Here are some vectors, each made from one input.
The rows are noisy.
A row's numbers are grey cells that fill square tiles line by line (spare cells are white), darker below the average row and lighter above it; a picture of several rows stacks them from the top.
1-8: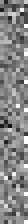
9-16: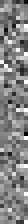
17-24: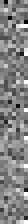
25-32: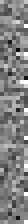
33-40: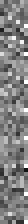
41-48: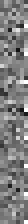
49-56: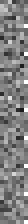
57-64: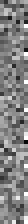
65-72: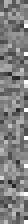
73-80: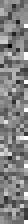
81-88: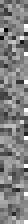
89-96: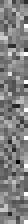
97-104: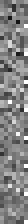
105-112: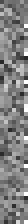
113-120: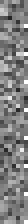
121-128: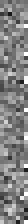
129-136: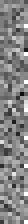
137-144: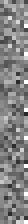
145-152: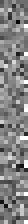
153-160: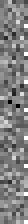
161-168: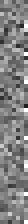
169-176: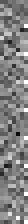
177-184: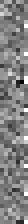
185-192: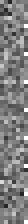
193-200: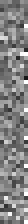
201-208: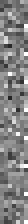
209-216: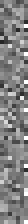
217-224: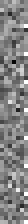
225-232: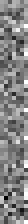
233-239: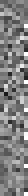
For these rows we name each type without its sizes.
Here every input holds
four true/false values.
